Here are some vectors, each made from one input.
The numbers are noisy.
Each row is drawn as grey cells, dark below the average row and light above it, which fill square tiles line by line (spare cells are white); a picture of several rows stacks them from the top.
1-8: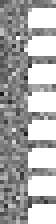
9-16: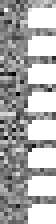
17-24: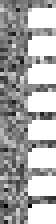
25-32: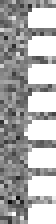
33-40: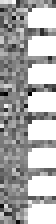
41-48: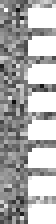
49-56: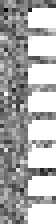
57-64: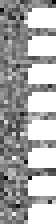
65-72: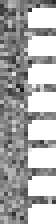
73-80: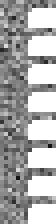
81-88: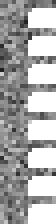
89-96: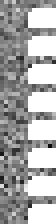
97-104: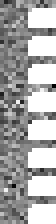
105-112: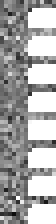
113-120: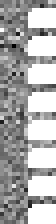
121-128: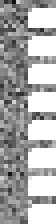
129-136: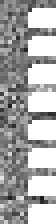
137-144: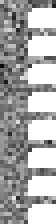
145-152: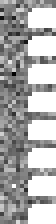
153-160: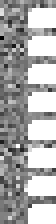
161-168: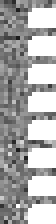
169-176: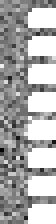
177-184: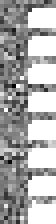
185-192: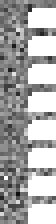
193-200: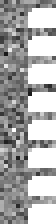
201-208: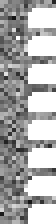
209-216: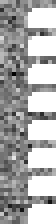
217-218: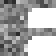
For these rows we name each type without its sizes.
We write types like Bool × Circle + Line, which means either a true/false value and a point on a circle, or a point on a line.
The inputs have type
(Bool × Bool × Bool × Bool + Line) × Line.
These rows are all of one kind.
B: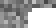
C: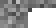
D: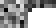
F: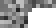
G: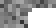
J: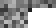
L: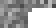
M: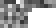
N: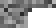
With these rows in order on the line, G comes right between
D and M.
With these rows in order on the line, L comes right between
B and F.
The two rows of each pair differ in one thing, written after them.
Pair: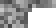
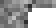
one of the four true/false values
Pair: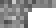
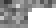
one of the four true/false values
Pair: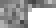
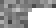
the place on the line
